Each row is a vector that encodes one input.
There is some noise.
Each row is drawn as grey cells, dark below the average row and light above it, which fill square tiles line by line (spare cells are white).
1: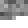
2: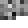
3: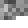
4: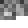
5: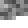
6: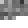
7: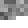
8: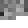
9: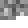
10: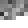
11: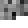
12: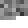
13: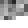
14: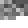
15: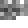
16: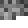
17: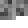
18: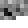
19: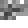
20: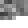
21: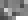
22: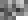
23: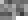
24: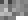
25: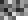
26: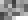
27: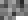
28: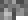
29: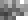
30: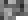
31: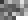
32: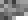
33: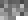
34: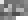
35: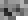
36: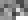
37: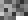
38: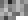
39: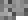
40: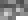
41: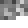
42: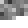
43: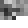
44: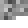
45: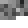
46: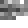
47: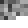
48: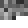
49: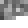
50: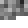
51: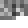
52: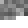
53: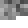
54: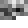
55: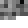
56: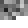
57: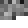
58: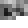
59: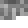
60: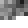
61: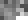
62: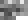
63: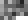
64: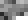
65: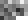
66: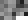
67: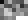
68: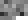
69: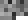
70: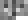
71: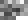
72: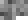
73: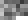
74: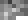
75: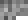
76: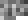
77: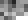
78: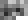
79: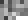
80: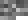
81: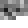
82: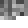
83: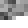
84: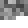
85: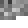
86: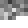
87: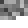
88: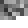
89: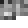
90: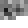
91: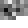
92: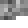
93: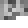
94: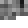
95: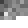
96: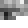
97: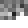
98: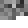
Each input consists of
a point on a 4-point line and a point on a 5-point line, together with either a point on an 8-point circle, or a fixed value.
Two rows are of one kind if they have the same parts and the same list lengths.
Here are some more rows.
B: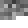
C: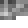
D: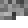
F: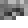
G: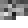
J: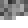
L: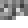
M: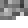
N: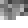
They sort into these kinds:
B, C, D, G, J, L, M, N
F

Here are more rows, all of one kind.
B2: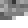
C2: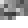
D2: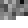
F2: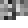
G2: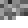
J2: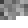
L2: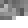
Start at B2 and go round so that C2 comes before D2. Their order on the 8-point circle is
B2, J2, C2, D2, F2, G2, L2.
